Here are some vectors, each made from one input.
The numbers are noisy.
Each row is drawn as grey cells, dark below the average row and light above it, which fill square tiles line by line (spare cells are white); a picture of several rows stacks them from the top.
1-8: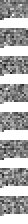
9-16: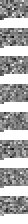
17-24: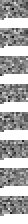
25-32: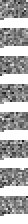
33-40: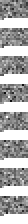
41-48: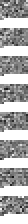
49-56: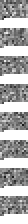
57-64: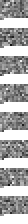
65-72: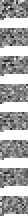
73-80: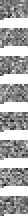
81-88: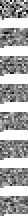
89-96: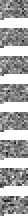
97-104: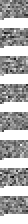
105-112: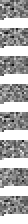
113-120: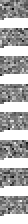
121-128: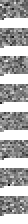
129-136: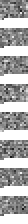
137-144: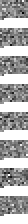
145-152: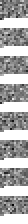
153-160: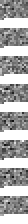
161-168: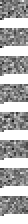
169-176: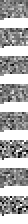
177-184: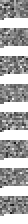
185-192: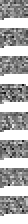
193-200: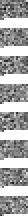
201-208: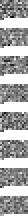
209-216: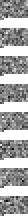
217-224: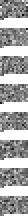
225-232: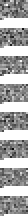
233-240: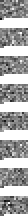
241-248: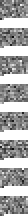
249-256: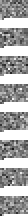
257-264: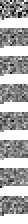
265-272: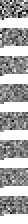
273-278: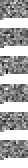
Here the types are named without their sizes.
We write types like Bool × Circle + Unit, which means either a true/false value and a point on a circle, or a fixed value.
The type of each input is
List(Line).
